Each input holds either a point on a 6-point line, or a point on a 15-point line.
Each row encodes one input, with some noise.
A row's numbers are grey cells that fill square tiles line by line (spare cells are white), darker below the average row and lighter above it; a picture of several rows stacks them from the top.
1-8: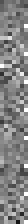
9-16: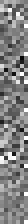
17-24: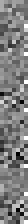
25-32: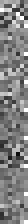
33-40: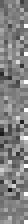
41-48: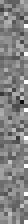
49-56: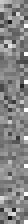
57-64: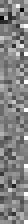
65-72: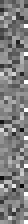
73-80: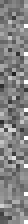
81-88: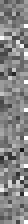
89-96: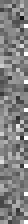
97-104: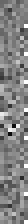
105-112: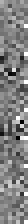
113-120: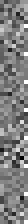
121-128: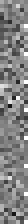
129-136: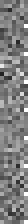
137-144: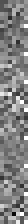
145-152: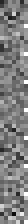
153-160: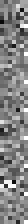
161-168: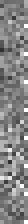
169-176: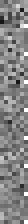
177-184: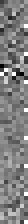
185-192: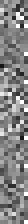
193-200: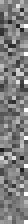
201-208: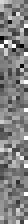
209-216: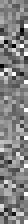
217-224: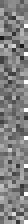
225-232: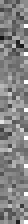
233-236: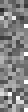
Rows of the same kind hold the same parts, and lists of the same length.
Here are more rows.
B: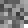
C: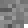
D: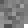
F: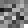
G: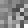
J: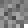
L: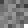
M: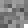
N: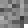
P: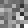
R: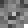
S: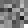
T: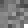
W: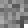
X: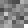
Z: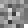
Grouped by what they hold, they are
B, C, D, F, G, J, L, N, P, R, S, T, W, X
M, Z

